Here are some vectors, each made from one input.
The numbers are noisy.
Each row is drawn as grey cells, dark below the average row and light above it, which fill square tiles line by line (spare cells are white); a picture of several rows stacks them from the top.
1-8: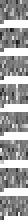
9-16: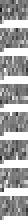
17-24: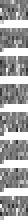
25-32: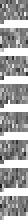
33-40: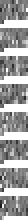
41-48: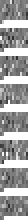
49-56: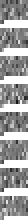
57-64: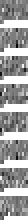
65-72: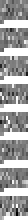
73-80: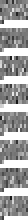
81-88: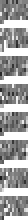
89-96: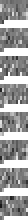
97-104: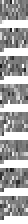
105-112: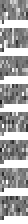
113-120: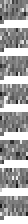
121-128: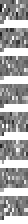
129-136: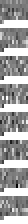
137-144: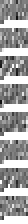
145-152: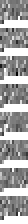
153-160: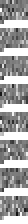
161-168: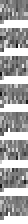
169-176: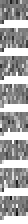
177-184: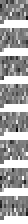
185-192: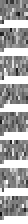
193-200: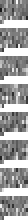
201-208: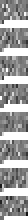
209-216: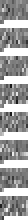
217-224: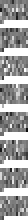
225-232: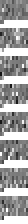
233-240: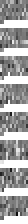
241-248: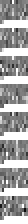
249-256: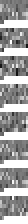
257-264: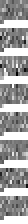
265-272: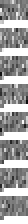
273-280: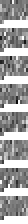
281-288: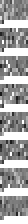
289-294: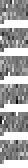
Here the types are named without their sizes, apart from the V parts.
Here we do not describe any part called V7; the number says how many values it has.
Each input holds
a point on a line and a value of V7, together with either a point on a circle, or a fixed value.
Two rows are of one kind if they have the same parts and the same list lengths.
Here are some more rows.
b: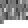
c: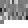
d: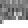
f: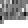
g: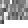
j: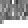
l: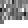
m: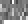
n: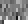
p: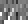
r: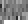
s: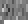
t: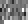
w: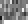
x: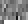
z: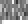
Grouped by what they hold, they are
b, d, f, j, m, p, s, w, z
c, g, l, n, r, t, x

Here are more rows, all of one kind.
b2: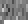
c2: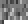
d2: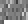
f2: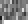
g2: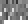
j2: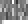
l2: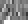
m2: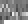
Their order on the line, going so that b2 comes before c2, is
b2, c2, d2, m2, j2, f2, g2, l2.
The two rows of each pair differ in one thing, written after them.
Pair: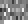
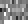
the place on the circle
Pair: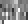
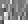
the value of V7
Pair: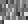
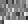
the place on the line
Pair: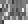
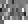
the place on the circle
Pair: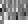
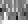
the place on the line
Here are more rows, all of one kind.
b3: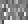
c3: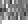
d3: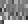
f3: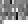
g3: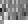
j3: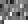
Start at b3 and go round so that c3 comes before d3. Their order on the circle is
b3, j3, f3, c3, g3, d3.
